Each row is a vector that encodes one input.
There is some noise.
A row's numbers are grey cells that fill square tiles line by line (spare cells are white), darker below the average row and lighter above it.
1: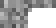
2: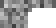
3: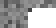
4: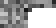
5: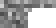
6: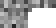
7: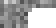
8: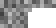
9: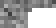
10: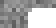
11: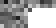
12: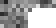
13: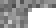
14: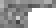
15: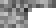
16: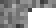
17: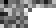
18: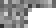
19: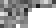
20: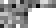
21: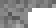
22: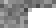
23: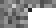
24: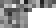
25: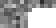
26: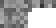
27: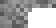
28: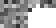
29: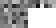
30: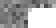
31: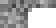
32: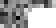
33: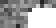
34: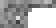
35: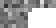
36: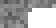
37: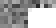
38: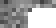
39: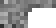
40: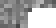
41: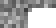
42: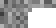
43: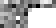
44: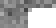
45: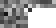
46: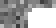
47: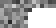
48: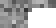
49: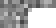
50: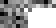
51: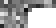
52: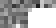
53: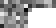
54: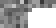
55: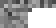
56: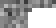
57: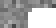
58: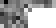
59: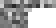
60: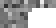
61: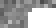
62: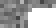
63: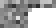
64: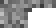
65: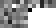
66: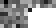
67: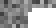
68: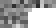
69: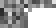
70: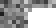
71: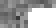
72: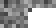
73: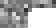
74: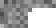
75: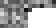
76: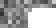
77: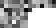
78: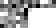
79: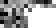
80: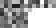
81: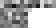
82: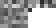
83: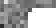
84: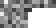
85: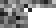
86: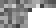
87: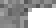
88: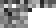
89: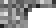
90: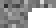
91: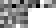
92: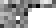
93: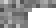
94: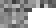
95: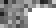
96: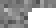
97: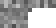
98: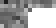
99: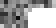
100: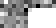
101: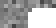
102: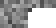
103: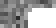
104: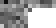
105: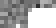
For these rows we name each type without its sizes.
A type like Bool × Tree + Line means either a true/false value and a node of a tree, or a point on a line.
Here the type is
Bool × Circle + List(Line).
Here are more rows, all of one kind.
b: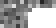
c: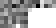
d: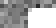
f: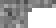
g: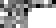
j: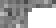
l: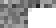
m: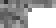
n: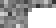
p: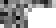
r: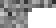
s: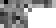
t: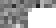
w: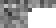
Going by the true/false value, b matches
d, l and p.
